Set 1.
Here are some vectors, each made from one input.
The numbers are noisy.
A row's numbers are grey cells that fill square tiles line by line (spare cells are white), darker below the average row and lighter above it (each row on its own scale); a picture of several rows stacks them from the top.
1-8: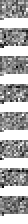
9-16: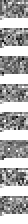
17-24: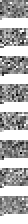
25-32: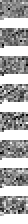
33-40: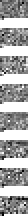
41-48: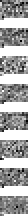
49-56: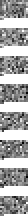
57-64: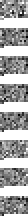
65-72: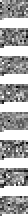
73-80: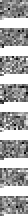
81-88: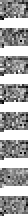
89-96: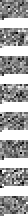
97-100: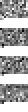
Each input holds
a list of up to two items, each a point on a 3-point line and a point on a 5-point line.
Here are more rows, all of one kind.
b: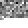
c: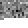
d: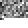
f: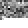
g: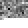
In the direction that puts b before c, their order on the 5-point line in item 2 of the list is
b, d, c, f, g.
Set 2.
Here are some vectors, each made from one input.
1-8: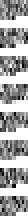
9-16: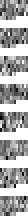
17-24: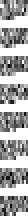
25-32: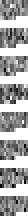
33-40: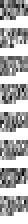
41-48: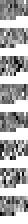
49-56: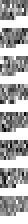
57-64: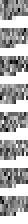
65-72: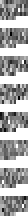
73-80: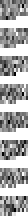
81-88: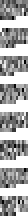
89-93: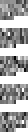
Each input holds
a point on a 10-point line and a true/false value.
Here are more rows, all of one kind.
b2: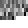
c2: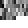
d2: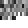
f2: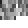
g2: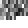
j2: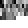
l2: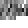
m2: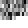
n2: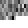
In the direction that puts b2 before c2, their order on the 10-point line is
n2, b2, m2, g2, l2, j2, c2, f2, d2.
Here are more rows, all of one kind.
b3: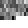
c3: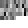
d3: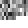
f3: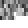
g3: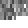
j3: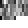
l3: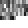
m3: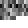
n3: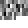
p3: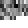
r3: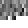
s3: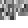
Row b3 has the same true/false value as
m3 and r3.
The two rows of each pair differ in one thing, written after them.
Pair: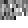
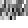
the place on the 10-point line
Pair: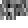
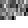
the place on the 10-point line
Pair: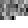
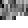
the place on the 10-point line
